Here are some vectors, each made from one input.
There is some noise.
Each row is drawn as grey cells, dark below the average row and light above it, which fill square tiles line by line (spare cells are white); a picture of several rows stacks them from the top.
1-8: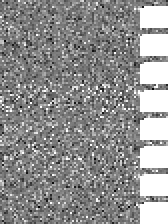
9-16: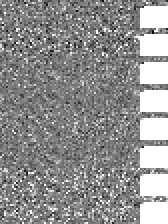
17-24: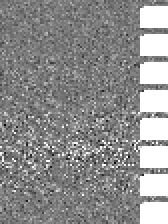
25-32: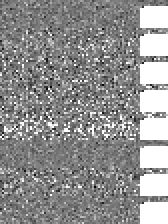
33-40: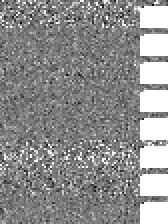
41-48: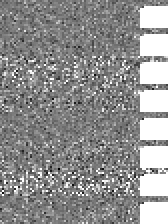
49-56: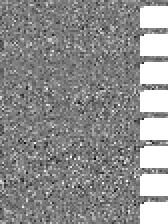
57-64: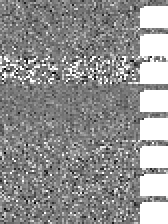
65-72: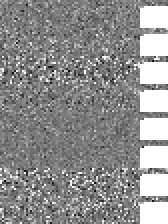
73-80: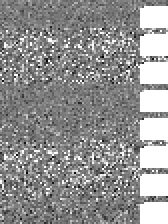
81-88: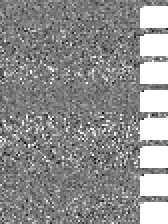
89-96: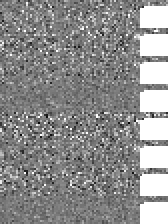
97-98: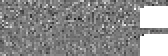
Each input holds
a true/false value, together with either a point on a 5-point line, or a point on a 9-point line.
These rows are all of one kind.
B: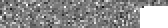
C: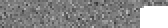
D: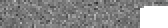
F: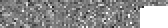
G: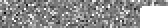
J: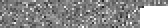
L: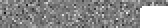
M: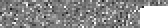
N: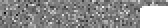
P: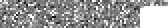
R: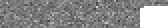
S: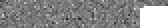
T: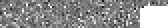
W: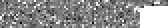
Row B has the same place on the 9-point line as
D, M, N and T.
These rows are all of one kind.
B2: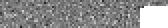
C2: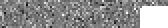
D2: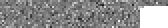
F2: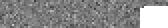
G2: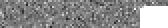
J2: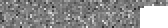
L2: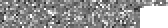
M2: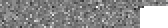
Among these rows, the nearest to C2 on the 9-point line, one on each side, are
B2 and M2.
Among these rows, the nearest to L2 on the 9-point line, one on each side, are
F2 and J2.
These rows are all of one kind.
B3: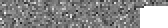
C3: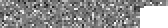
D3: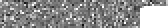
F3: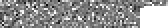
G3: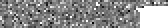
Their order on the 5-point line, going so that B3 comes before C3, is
G3, B3, D3, C3, F3.
